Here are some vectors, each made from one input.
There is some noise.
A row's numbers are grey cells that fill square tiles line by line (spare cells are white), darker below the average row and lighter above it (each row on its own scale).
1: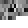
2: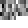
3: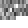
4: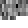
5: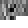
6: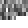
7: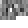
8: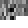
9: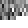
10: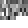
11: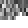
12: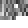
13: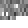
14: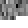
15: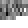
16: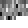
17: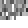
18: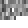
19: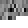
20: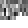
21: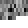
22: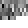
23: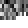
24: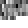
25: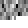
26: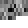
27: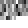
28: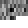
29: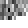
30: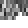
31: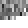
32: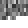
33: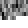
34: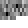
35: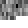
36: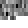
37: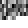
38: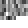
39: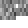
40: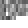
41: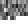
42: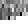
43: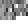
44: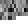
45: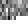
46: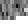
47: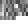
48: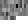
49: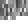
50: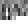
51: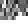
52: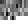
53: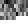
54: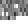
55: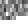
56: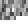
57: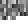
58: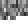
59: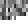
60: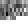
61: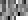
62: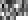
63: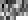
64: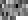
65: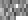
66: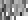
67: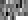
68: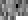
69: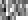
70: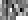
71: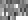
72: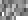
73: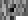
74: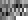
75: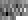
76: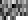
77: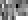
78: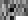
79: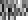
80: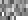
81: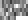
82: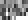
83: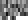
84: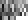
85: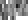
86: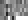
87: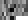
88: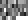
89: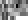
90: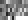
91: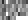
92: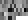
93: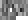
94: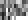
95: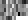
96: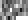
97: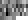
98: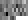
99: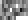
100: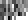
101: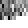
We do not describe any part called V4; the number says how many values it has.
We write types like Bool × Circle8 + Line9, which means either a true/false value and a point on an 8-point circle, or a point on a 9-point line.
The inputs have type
Bool × (Line5 + List2(V4)).
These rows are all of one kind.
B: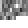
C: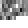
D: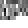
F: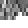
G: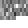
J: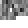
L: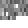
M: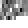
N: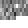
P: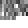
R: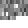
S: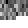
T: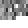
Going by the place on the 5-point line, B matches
C, J and M.
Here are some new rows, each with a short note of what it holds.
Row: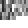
a true/false value, together with a list of two items
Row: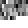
a true/false value, together with a list of one item
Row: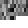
a true/false value, together with the empty list
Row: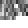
a point on a 5-point line and a true/false value
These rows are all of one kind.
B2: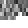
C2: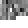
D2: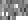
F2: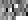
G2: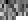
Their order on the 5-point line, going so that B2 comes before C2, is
B2, D2, F2, C2, G2.
